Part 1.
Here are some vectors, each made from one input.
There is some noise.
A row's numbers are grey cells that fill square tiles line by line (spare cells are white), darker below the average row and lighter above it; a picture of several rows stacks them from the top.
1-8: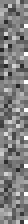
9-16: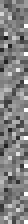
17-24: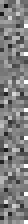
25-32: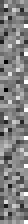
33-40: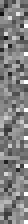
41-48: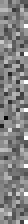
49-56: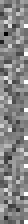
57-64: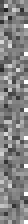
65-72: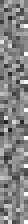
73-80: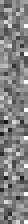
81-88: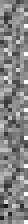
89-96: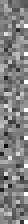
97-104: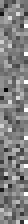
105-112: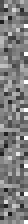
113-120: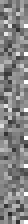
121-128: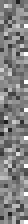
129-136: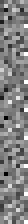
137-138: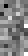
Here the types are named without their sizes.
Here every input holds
a true/false value, together with either a point on a circle, or a fixed value.
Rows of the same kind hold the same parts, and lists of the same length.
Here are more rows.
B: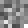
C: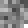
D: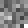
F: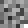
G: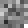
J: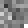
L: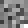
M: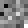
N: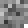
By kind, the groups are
B, C, D, G, J, M, N
F, L

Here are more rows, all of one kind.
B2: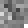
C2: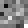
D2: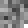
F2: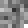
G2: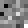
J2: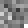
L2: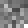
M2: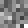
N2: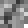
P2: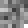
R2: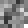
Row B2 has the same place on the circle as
J2 and M2.
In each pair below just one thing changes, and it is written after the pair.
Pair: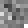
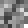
the place on the circle
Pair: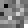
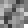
the place on the circle
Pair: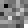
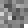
the place on the circle
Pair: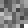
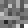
the place on the circle
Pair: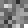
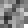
the true/false value
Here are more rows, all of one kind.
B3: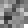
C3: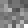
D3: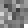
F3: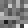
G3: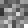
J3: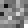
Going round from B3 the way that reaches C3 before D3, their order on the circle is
B3, C3, G3, J3, D3, F3.
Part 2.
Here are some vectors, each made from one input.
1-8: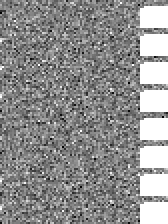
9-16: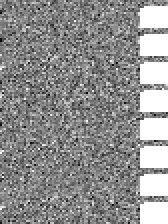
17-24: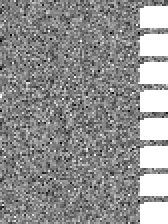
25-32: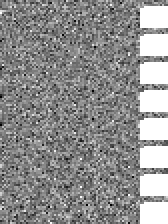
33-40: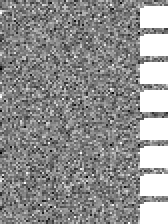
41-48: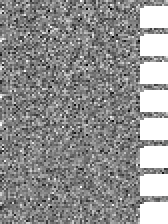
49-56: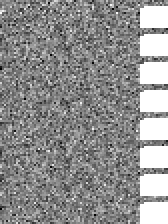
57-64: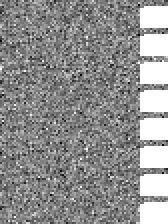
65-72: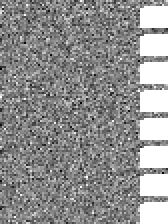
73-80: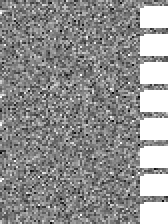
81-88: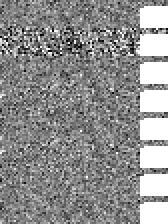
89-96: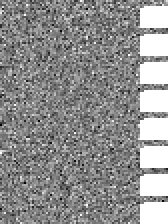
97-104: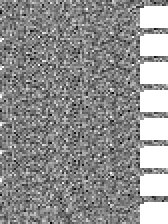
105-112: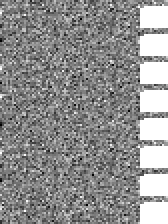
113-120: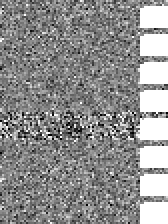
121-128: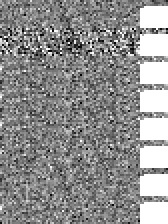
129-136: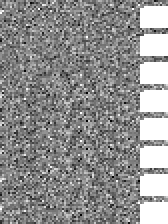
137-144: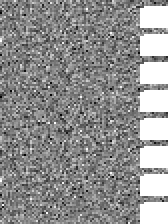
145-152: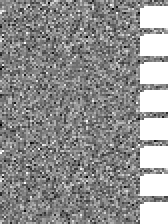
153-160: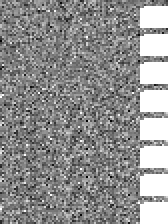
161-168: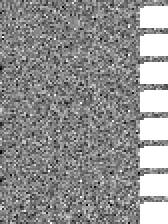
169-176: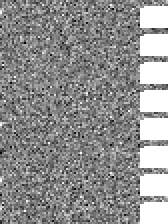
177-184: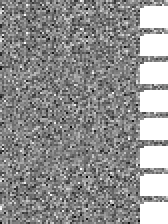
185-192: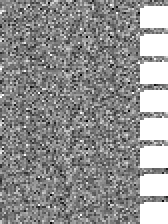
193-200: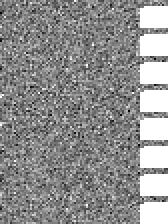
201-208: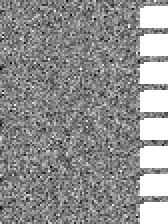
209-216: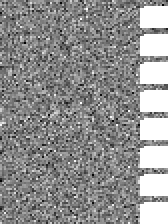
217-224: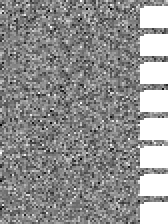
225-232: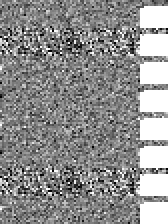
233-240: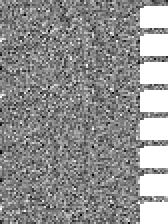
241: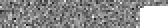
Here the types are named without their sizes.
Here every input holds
a list of points on a line.
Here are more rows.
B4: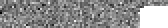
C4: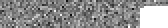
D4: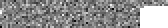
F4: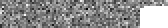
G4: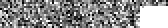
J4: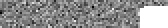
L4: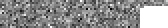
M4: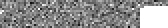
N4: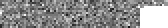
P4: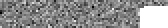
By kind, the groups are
B4, C4, J4, P4
D4, F4, L4, M4, N4
G4

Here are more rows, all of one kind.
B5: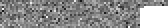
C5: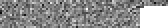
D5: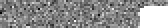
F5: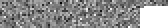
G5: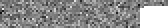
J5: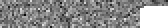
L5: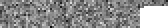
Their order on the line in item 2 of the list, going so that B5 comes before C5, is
F5, B5, G5, L5, D5, C5, J5.
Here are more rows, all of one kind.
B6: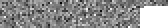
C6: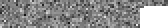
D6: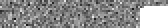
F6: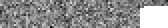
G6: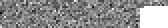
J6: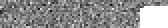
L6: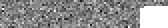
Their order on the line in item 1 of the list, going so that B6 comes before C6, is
B6, F6, C6, L6, D6, J6, G6.
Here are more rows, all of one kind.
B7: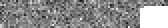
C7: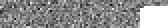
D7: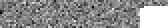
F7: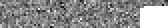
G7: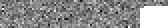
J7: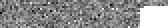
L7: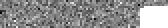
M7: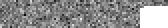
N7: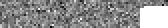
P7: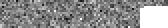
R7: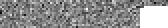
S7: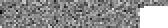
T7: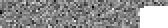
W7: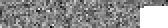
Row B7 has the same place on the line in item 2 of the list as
F7, J7 and N7.
